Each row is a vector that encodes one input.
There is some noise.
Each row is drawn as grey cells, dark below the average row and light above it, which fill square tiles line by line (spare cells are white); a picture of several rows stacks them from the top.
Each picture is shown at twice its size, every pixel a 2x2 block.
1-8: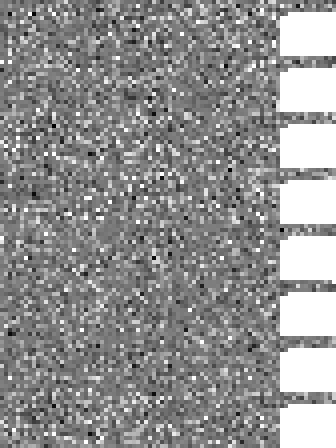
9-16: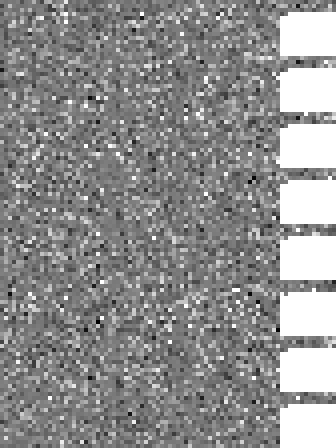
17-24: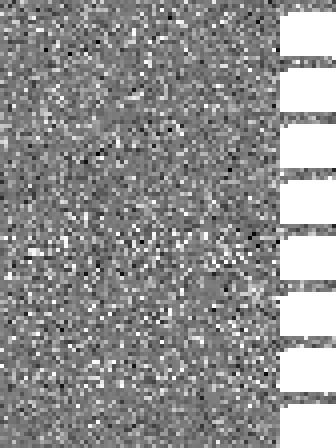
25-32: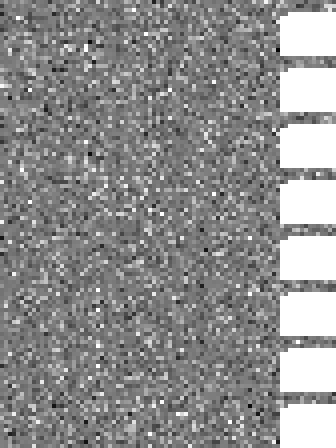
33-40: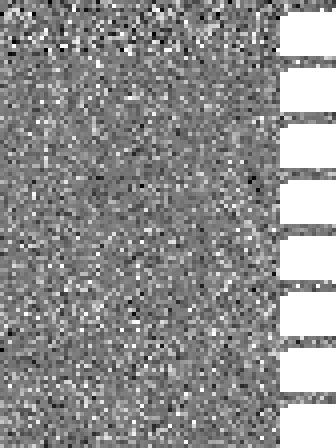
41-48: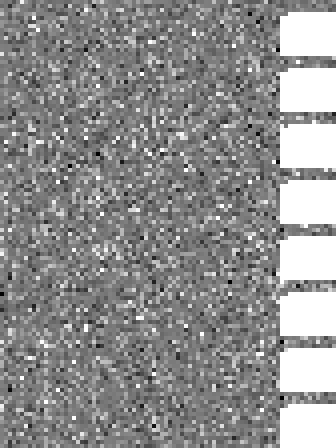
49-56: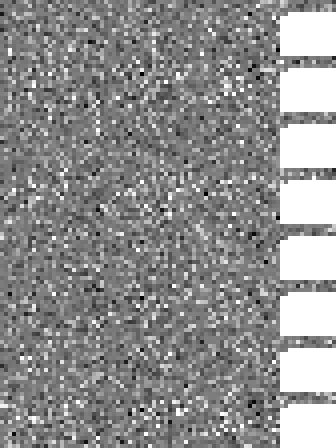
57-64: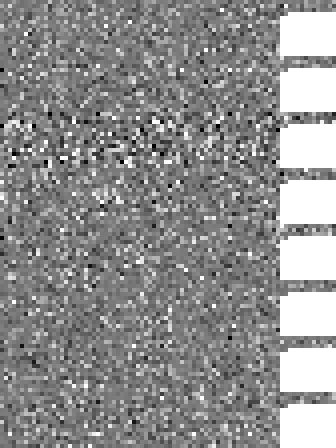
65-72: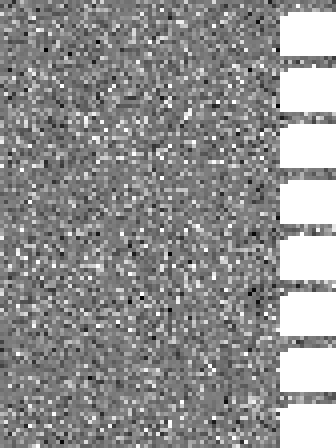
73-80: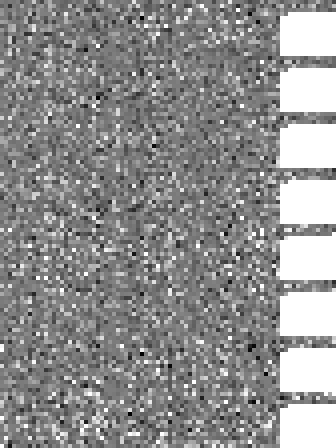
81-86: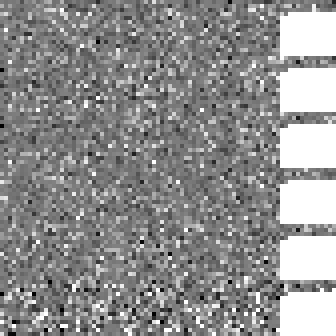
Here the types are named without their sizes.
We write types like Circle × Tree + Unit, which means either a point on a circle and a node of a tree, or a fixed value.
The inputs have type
(Circle + Label × Label) × Label + Unit.
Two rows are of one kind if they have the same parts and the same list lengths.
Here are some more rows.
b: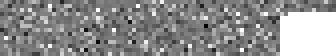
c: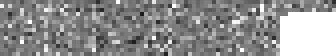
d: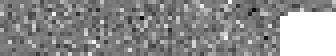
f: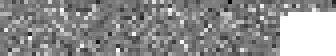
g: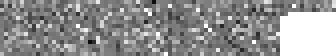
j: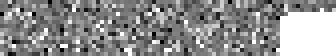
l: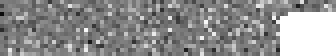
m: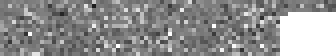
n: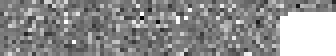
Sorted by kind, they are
b, c, d, g, l
f, m, n
j

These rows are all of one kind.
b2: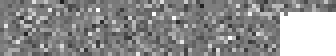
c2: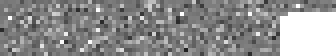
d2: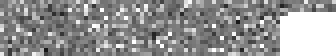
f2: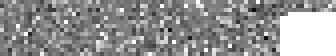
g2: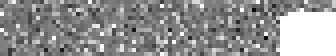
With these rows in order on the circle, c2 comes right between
f2 and g2.
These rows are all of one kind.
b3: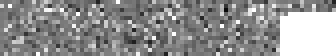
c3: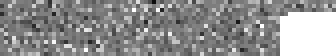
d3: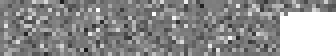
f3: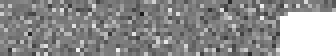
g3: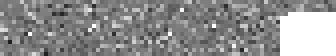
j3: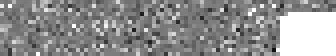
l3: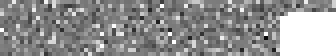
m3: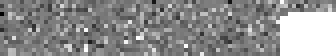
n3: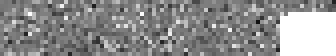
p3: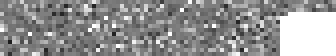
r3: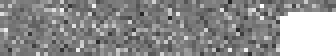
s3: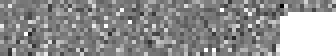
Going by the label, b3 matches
f3, j3, r3 and s3.
